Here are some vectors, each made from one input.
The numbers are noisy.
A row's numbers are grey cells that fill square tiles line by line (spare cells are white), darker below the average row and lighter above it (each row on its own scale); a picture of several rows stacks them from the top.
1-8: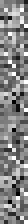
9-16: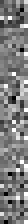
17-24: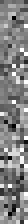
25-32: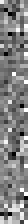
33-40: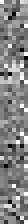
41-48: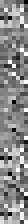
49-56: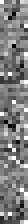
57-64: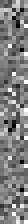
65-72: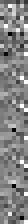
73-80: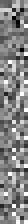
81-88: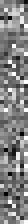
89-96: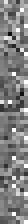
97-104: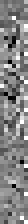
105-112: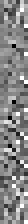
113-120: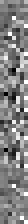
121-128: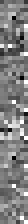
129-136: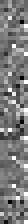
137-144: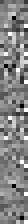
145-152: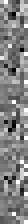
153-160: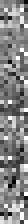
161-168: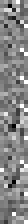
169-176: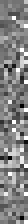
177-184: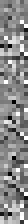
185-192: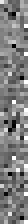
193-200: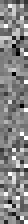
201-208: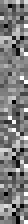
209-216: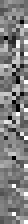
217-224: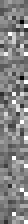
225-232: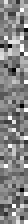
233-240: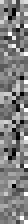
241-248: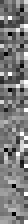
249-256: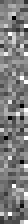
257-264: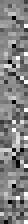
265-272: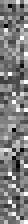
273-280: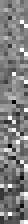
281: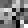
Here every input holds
either a point on a 9-point line, or four true/false values.
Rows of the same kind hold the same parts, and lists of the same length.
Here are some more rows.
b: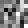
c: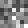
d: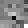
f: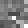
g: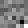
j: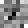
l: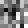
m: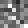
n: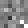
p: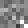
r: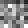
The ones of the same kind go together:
b, j, l
c, d, f, g, m, n, p, r

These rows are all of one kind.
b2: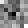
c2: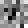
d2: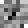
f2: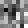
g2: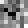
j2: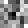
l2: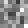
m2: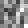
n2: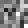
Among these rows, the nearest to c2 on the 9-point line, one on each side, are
d2 and f2.
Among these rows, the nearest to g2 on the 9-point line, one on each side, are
b2 and f2.
